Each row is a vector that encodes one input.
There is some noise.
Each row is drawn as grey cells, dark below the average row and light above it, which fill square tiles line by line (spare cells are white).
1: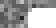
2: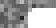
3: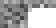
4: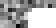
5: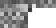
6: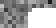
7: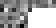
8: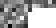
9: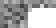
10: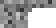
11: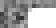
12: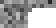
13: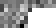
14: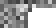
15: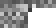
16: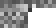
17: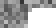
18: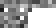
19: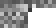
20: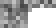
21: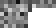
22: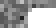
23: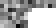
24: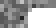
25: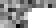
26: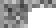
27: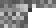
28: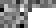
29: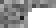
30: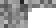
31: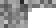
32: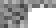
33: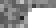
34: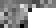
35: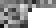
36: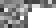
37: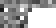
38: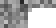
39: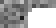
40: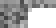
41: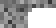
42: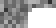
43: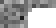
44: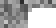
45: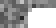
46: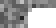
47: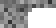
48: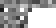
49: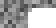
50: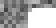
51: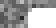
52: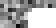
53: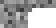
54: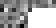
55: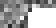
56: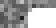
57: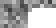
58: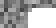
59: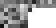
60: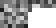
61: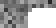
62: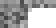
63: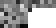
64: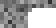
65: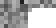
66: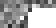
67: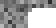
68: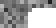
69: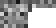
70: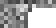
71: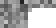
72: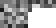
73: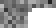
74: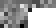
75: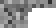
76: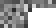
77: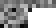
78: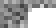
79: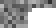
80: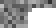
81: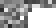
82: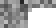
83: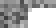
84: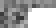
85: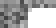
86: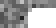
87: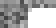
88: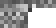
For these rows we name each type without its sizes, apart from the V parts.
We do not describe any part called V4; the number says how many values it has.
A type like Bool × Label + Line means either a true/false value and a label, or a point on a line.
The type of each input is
List(Line) + V4 × V4.
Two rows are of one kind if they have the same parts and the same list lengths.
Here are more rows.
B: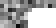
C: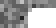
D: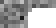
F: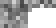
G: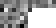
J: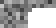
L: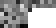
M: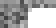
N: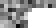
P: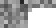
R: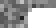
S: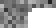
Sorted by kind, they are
B, N
C, D, M, R
F, J, P, S
G, L

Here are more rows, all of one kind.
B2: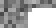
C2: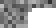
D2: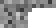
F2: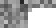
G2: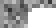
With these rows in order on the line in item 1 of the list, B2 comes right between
C2 and F2.
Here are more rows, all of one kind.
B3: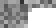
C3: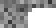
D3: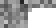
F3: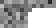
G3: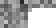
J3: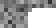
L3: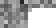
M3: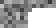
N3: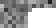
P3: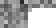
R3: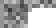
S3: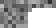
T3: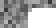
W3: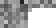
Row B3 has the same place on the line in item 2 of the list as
M3, R3 and S3.
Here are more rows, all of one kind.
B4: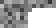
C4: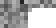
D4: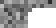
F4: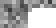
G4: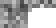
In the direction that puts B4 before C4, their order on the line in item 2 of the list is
B4, D4, F4, G4, C4.
